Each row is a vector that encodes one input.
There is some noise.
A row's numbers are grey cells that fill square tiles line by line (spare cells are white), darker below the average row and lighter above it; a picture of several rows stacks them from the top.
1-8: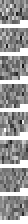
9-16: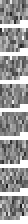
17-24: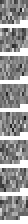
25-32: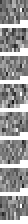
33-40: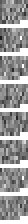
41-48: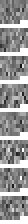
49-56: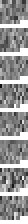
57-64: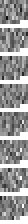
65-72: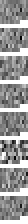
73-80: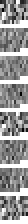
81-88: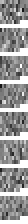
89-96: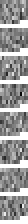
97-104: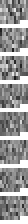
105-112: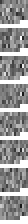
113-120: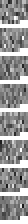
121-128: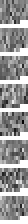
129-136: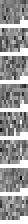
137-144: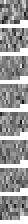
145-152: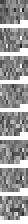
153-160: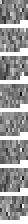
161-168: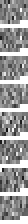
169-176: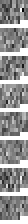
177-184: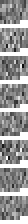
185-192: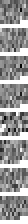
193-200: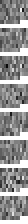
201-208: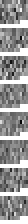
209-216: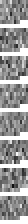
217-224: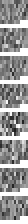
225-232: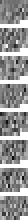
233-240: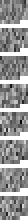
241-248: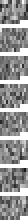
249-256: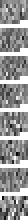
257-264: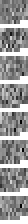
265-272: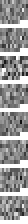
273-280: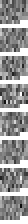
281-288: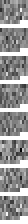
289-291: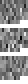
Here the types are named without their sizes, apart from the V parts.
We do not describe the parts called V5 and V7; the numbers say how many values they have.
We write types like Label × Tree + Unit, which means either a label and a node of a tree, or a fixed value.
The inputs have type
Bool × (Label × V5 + V7) + Unit.
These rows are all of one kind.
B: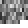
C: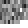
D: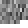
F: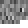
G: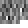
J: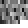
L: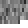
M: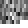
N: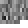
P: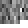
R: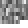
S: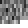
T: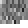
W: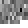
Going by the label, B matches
L, M, N and W.
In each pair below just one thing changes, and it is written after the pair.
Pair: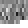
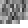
the true/false value
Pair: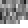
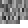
the value of V5
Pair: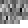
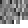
the label
